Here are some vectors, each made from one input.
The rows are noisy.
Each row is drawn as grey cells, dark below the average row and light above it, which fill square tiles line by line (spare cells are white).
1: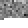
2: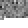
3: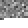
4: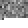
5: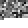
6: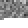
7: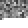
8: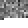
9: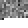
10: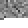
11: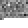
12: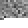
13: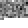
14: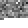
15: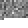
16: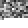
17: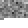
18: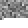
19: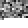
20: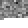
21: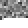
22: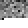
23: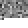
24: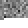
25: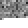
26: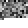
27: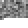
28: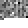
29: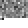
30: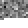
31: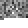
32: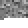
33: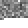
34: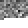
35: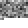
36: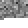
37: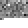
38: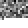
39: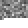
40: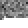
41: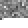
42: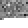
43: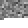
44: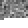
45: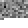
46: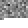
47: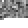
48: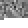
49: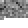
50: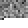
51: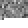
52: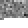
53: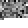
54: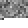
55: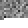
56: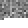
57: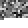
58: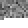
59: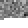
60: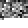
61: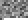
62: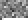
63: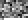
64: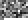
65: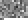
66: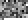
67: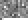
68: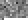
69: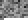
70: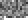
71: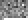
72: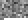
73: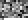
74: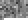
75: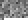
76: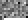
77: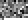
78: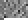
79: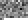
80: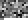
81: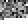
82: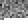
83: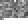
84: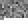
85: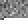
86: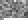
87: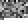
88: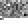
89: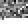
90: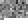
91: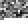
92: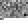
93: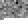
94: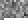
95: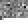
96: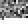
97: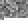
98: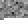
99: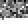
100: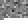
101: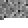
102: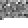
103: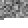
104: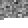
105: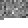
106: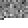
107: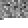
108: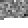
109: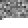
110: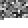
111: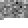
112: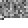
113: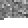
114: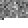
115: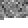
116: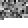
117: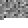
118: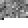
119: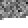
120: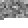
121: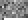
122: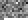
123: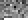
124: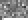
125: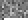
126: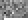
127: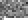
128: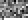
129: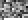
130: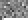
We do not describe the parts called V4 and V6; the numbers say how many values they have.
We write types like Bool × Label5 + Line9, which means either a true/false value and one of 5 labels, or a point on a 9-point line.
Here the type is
(Label7 + Line5) × V6 + V4.
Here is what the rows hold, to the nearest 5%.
About 20% of them hold a value of V4. The rest hold a value of V6, together with either one of 7 labels, or a point on a 5-point line.
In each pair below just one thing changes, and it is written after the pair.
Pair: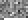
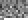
the label
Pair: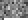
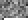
the value of V6
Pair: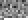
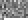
the value of V6
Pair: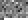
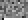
the value of V6
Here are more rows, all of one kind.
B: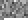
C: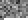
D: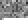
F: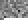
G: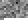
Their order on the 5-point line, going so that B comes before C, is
G, B, C, D, F.
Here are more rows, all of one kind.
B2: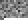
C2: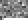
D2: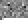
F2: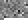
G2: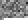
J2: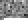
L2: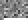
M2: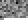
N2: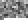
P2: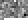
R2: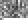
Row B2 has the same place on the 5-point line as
C2, J2 and P2.
